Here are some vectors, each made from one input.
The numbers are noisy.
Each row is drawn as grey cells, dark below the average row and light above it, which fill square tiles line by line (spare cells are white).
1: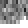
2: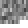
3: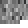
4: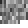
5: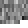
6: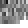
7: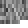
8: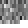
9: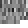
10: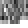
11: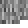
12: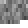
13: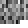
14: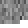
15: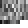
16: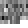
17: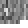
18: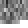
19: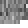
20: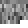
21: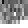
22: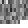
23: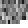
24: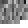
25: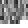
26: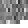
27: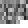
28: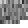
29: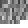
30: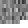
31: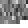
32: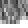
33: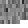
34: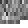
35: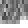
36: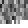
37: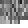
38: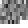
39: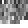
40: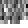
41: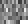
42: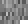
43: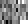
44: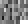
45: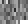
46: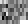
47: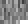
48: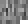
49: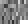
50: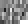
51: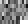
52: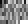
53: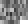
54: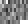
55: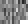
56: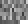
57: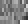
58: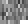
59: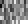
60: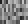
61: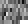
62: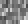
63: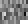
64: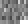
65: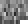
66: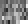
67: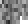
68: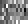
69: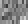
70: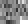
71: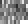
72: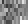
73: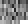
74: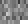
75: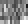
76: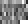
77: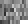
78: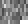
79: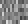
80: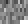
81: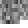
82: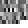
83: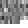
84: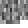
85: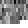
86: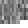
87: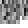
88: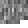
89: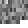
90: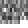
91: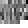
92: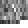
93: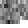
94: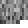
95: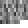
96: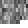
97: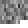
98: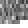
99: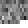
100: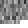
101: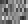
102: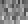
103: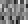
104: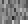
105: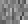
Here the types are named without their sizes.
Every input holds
a point on a line, together with either a fixed value, or a label and a true/false value.
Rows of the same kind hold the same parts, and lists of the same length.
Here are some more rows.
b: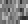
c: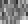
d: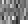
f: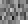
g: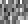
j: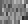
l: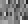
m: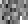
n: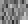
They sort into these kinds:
b, d, f, g, j, l
c, m, n

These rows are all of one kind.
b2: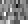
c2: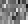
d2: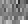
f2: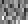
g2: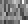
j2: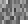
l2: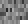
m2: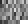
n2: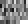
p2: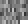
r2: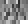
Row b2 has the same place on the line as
c2 and r2.
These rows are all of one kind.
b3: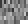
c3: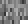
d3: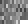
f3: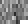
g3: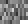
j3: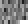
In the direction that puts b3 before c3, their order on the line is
b3, f3, c3, d3, j3, g3.
